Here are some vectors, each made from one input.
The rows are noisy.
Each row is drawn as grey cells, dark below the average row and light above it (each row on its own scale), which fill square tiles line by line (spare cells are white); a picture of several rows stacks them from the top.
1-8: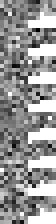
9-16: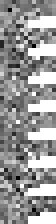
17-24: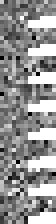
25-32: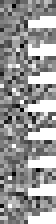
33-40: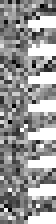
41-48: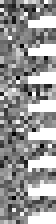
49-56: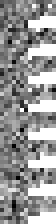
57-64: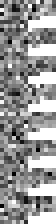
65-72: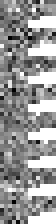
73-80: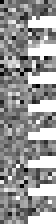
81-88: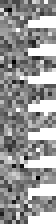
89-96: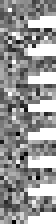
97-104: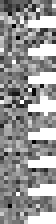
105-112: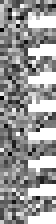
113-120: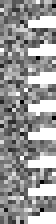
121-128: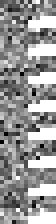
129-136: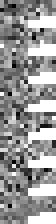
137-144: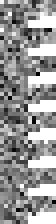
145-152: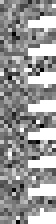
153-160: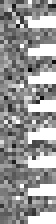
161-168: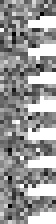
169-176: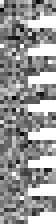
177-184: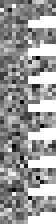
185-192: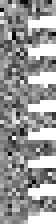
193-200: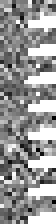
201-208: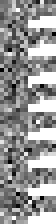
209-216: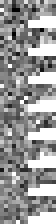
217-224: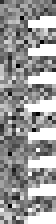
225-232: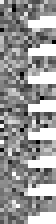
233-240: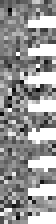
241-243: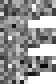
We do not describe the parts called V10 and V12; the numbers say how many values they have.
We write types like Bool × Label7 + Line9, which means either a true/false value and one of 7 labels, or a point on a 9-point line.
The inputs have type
(Bool × Bool × Bool + V10) × Line3 × Line6 + V12.
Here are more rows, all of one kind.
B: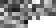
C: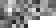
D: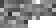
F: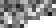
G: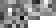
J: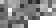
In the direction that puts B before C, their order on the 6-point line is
D, B, F, G, C, J.
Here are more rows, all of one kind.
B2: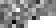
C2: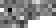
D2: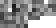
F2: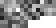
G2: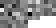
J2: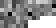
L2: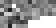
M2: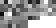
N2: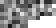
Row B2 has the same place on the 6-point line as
L2 and M2.
